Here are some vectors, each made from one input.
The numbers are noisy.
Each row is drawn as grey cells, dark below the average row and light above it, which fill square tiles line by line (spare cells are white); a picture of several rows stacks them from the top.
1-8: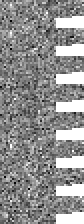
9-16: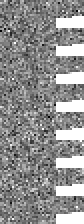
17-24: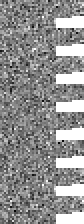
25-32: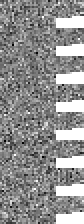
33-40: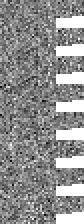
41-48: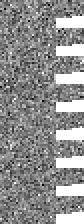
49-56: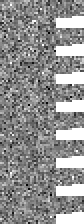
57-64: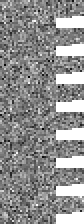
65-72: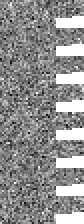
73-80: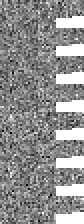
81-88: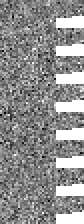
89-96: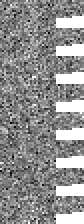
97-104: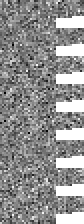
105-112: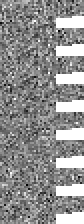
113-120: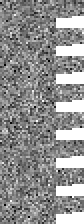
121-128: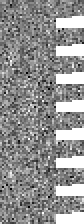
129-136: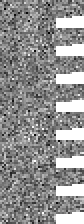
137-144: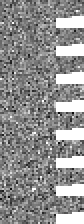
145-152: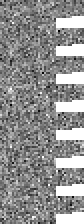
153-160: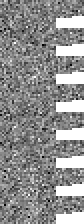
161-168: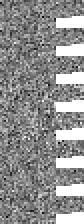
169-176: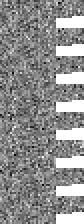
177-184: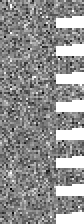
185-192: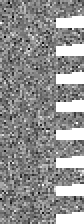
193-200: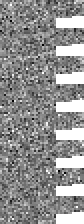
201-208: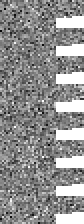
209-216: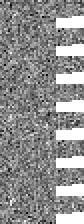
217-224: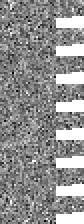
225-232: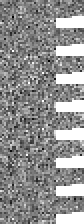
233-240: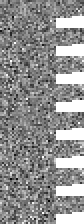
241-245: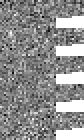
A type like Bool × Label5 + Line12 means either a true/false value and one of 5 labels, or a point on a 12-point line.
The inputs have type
Line9 + Line10.
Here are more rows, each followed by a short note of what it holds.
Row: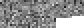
a point on a 10-point line
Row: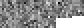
a point on a 10-point line
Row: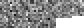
a point on a 9-point line
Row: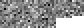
a point on a 9-point line
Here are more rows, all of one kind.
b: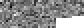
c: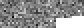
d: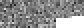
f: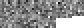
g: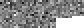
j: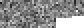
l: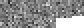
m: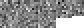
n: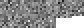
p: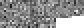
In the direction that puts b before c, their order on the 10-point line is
g, b, j, p, d, c, l, n, m, f.
